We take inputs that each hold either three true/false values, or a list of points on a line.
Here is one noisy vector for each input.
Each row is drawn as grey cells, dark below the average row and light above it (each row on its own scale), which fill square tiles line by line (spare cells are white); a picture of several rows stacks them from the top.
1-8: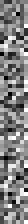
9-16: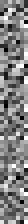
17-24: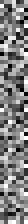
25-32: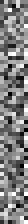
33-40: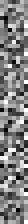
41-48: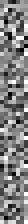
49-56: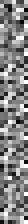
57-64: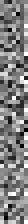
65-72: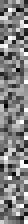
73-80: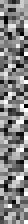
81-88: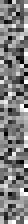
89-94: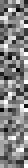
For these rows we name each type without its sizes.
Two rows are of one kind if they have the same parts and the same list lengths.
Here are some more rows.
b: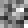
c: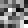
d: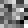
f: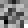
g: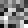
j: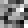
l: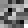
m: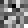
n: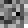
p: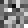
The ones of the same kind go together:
b, d, j, l
c, g
f, n
m, p

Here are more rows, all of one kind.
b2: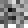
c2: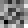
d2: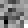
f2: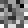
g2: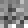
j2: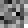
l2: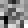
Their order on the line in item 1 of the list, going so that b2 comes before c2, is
f2, b2, g2, l2, d2, c2, j2.
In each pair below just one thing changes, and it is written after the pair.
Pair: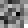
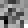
the place on the line in item 1 of the list
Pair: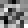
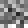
the place on the line in item 1 of the list
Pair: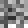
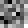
the place on the line in item 1 of the list
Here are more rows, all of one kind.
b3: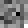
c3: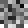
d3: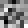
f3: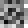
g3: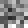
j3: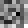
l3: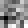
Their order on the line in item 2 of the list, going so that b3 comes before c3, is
f3, j3, d3, b3, l3, g3, c3.
